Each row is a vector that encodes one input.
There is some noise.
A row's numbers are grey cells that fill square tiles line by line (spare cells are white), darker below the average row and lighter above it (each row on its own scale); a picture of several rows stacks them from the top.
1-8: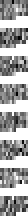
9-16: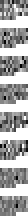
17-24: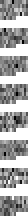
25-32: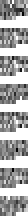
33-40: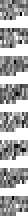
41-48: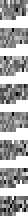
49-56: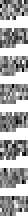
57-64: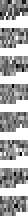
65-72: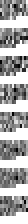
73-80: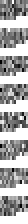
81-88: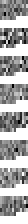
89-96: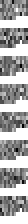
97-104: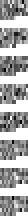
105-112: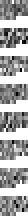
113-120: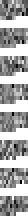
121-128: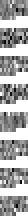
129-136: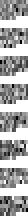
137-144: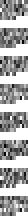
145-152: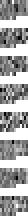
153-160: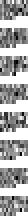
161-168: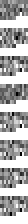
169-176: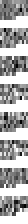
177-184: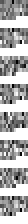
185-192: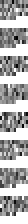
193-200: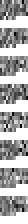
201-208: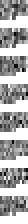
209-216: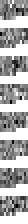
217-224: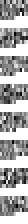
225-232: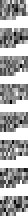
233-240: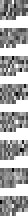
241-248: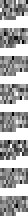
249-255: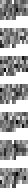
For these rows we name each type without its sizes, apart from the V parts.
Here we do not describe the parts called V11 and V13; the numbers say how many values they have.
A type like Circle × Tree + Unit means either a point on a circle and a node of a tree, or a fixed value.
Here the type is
Bool × Line + V11 × V13.
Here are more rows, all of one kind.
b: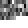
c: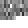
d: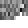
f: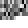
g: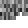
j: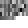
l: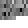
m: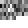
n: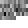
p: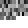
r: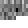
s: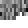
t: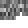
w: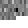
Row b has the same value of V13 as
d, f and j.
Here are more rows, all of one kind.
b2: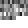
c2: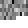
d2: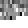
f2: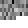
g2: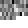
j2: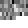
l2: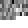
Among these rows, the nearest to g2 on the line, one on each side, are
f2 and j2.
